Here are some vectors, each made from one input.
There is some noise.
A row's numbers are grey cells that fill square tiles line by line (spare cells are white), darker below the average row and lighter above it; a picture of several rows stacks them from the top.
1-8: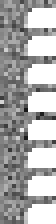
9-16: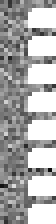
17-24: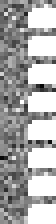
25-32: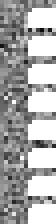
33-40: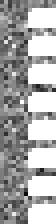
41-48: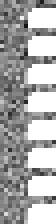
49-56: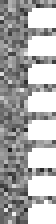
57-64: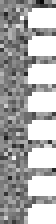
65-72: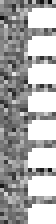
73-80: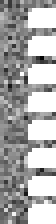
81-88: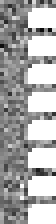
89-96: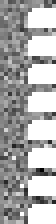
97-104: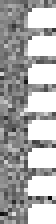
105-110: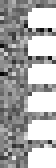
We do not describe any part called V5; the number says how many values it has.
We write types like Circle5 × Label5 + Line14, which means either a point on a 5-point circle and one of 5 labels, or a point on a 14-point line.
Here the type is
Bool × Circle6 + Line4 × (Line4 + V5).
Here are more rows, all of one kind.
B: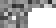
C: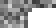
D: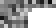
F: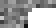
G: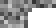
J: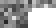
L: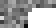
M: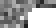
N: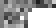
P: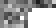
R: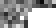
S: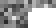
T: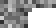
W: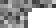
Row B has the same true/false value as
D, J and S.
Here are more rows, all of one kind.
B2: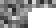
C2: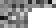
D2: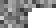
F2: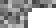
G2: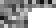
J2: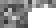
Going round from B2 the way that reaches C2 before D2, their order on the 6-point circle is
B2, G2, C2, F2, D2, J2.
